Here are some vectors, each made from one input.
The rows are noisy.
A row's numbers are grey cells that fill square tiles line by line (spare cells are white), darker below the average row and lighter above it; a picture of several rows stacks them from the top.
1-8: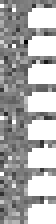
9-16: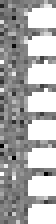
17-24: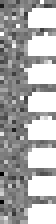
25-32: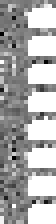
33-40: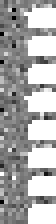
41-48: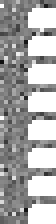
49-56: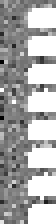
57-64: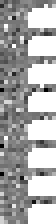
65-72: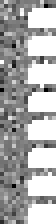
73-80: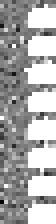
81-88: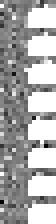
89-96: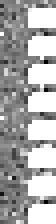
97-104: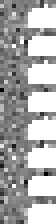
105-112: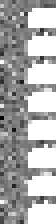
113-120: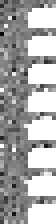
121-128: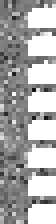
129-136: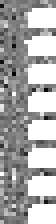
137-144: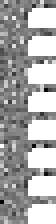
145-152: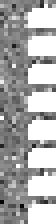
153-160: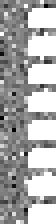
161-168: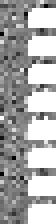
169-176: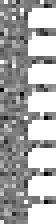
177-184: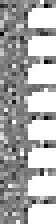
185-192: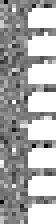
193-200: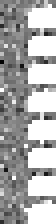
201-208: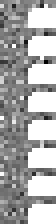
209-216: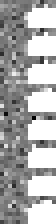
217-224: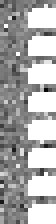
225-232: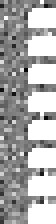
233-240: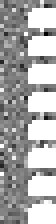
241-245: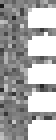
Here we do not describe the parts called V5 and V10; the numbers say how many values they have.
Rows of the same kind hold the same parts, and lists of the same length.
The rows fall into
2 kinds.
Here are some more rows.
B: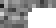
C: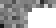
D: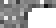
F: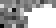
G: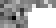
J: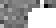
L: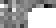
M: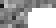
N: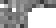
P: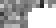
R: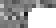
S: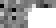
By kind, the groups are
B, C, F, G, M, P, S
D, J, L, N, R

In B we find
a true/false value, a value of V5 and a value of V10.
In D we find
a point on a 6-point line, a true/false value and a value of V10.
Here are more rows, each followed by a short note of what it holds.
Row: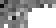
a true/false value, a value of V5 and a value of V10
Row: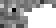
a true/false value, a value of V5 and a value of V10
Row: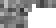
a true/false value, a value of V5 and a value of V10
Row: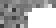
a true/false value, a value of V5 and a value of V10
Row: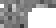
a point on a 6-point line, a true/false value and a value of V10
